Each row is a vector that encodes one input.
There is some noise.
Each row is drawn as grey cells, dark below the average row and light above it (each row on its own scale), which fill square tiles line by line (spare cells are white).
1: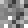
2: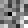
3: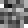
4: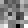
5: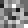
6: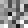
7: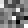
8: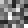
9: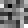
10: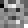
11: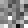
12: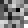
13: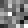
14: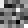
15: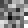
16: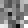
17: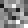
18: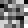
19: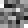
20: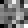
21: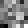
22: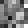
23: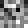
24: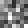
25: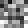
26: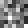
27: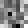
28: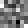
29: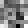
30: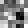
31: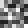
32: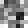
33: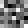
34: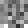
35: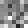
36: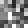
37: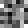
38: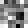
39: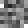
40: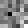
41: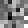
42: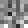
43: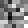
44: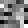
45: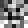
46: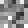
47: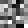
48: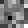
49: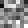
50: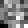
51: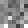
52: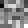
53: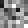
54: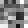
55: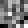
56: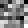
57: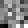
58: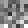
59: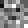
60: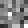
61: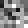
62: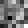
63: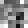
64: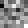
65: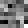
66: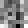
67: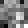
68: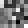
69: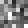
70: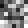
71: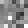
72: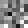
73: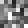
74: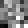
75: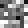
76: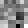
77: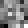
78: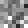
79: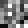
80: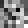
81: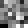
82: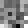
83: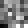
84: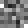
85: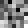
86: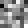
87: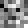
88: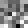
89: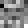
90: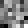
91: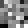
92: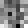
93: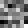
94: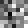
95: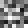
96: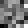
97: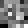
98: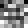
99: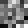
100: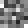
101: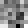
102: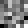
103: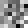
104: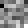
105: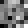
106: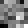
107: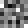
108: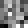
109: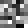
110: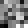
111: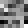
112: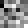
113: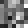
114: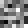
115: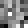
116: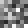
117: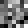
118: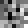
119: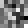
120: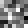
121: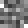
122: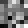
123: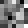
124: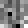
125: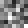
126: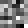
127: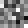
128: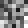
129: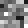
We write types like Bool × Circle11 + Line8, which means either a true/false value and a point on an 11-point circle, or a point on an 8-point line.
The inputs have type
Bool × Bool × Bool + Unit.
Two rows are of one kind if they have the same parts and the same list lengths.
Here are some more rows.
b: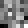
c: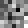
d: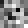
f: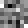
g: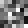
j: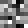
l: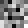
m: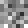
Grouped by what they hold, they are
b, c, d, f, g, l, m
j

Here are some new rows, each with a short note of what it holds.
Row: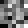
three true/false values
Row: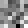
three true/false values
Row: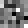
three true/false values
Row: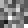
three true/false values
